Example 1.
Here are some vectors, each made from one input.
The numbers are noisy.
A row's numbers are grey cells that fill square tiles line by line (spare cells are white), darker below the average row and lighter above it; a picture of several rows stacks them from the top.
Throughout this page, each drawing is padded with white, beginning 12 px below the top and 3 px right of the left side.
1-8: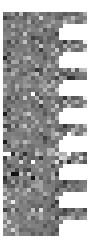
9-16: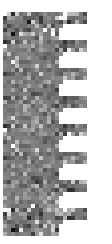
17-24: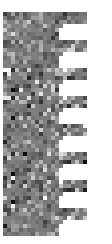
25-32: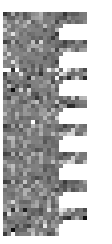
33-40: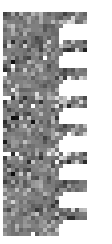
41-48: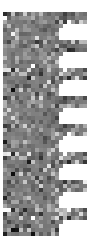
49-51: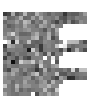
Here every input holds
either a fixed value, or a node of a 7-node tree, or three true/false values.
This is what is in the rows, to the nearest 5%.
About 10% of them hold a fixed value. About 30% of them hold a node of a 7-node tree. The rest hold three true/false values.
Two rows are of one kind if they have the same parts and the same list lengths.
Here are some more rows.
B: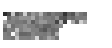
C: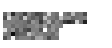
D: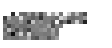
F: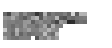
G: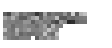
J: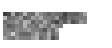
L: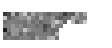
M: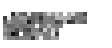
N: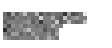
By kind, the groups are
B, J, L, N
C, D, M
F, G

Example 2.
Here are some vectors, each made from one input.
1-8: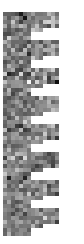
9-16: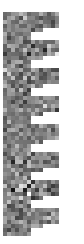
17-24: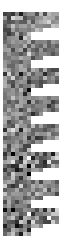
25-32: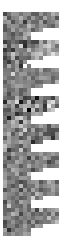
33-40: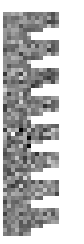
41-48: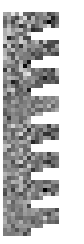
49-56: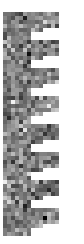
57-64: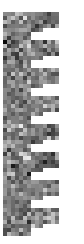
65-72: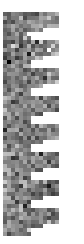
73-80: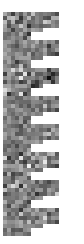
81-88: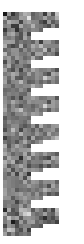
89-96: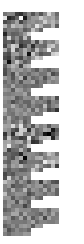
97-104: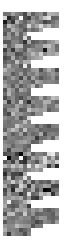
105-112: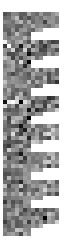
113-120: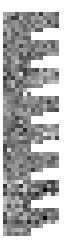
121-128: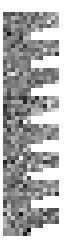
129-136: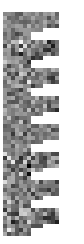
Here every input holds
a list of up to two points on a 6-point line.
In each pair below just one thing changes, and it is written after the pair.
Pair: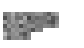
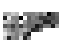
the place on the 6-point line in item 2 of the list
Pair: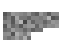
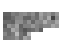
the place on the 6-point line in item 2 of the list
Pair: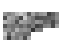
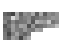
the place on the 6-point line in item 1 of the list
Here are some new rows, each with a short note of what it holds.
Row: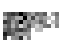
a list of one item
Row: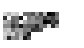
a list of two items
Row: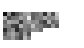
the empty list
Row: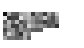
the empty list
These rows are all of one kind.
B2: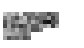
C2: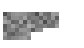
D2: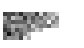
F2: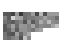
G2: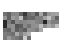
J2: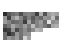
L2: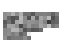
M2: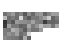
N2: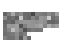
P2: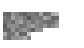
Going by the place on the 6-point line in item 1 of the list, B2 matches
G2 and M2.
